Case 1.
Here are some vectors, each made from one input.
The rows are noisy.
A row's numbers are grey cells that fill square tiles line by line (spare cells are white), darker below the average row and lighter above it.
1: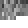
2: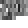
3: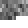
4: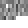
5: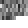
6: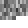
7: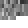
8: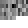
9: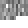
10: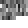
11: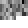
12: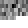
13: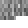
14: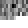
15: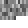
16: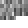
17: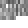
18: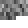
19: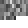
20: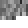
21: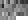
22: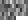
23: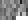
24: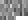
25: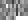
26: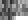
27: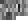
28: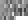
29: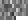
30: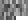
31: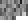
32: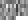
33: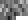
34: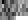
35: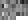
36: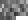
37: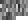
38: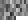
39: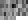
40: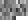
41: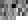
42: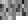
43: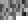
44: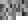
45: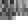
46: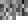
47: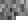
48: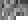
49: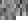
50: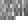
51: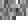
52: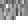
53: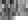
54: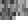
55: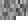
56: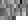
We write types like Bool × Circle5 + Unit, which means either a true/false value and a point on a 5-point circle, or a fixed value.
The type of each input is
Tree11.
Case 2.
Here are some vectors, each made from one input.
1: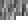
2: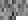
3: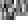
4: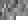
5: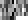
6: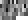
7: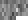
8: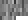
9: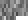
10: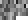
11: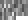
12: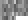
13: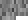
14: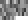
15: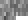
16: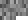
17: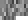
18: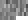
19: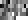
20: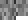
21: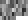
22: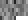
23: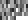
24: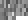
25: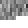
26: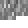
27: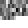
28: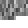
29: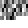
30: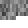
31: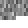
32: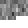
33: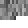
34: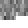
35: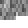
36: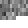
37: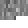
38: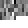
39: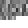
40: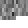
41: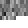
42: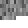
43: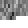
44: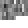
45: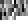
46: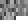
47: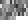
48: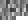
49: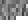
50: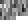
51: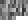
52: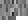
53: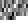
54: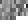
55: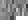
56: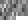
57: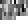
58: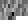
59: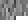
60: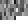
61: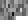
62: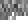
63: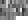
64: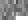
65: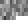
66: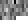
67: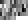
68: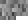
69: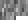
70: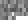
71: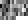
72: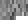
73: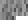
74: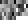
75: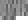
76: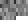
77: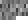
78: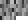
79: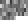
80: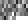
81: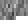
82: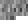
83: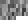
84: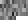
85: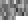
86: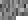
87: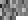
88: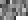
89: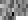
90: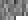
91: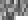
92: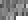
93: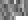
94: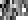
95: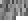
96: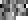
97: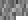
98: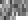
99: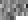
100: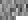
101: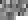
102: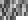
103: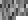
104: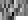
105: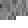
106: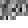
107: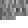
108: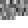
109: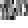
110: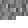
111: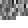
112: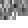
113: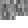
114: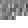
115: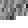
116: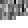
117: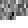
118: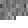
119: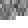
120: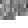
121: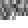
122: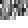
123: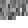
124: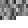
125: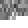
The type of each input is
Line7.
